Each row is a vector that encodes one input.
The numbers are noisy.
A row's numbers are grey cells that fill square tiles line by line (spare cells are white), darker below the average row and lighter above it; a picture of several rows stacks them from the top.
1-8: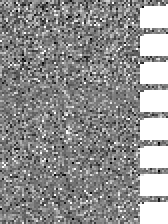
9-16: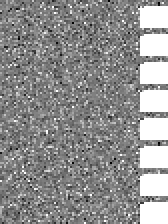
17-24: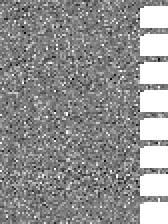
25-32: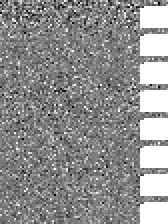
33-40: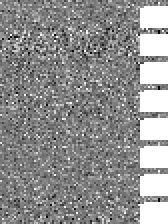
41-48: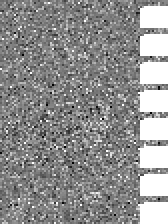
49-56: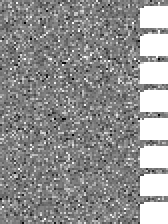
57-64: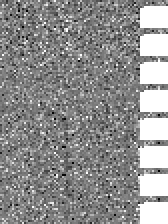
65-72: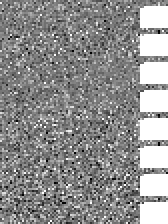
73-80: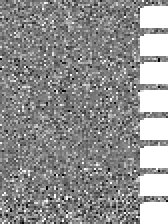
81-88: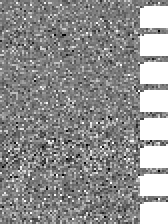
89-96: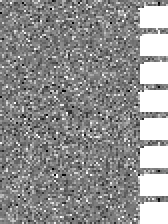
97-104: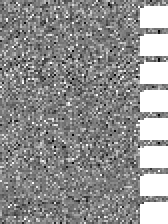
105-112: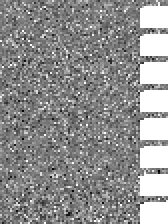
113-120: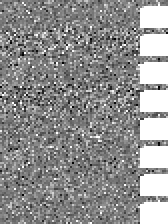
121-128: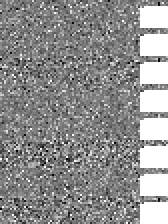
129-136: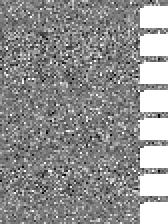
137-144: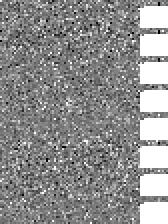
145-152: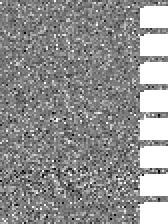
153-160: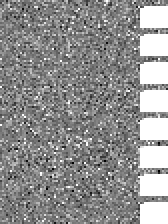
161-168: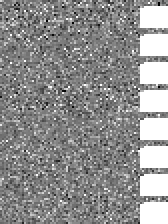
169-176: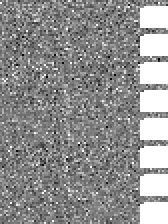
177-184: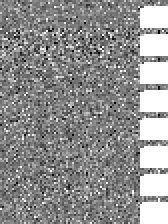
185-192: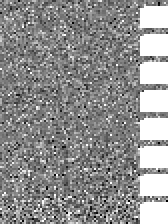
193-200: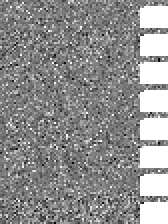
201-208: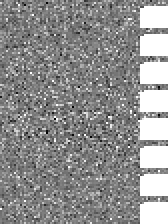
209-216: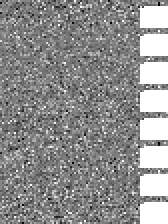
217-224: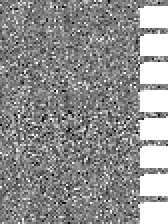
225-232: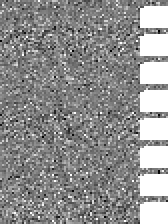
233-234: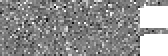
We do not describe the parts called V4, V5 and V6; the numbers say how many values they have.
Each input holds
a point on an 8-point line, together with either a point on a 9-point line, a true/false value, a value of V4 and a value of V5, or a value of V6.
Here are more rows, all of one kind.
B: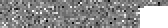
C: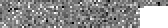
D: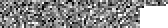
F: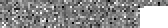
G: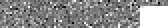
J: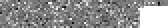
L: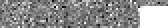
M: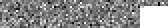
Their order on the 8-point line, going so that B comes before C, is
M, F, B, D, C, J, L, G.
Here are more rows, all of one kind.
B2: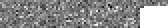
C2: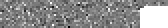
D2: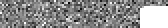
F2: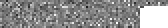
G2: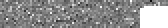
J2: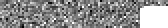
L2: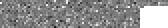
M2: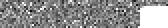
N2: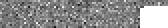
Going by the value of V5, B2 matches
D2, L2 and N2.
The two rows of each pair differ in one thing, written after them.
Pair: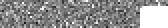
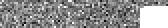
the place on the 8-point line
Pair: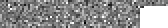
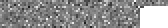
the value of V4
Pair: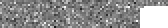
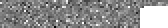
the value of V5
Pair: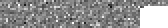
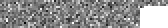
the place on the 8-point line
